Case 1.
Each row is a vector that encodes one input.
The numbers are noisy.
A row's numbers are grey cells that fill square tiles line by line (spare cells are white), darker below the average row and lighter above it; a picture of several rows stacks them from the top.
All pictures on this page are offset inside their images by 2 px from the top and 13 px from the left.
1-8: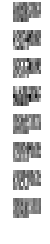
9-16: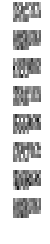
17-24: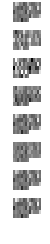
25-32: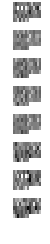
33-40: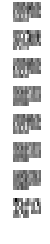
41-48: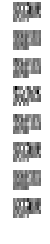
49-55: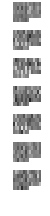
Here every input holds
a point on a 5-point circle.
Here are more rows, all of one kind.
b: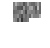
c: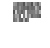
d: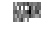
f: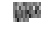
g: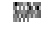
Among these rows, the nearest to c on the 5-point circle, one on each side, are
b and d.
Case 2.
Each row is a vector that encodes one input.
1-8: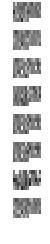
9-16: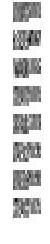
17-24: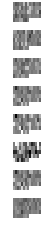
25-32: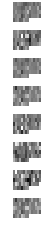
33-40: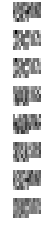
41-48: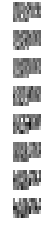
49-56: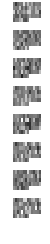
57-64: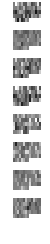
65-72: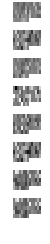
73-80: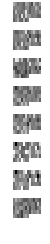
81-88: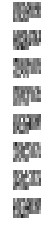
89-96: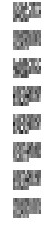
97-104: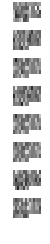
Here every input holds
a point on a 7-point line.
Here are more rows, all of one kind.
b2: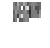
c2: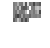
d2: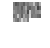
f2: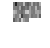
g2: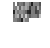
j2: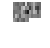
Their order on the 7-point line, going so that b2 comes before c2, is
b2, j2, g2, d2, f2, c2.
